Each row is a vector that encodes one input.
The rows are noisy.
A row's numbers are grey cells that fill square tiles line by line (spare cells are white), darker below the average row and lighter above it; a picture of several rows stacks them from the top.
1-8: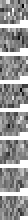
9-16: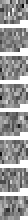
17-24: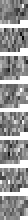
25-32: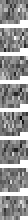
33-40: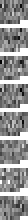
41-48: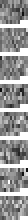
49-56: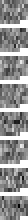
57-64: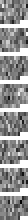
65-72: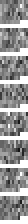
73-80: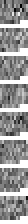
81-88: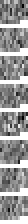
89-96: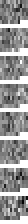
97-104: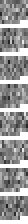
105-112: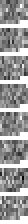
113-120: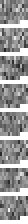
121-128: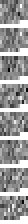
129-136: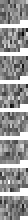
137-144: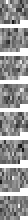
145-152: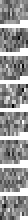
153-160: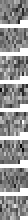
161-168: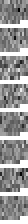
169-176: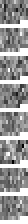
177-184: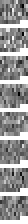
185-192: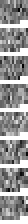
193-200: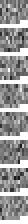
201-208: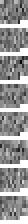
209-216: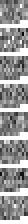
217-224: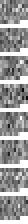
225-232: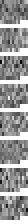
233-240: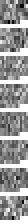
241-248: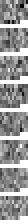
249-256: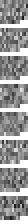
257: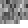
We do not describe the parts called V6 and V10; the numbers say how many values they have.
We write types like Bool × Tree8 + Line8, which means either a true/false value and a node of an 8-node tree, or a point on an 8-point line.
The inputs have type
(Label5 + (Line8 + V6) × V10) × Line7.
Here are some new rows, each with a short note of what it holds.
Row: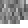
a point on a 7-point line, a point on an 8-point line and a value of V10
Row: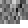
a point on a 7-point line, a value of V6 and a value of V10
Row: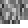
one of 5 labels and a point on a 7-point line
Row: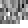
one of 5 labels and a point on a 7-point line
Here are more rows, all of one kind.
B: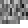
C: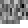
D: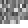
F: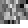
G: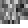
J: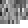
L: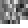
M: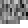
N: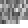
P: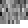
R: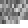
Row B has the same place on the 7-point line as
C, G, L and M.
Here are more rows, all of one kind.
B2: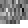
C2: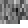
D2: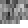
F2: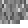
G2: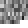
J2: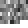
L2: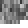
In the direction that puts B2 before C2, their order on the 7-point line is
G2, J2, B2, C2, L2, F2, D2.
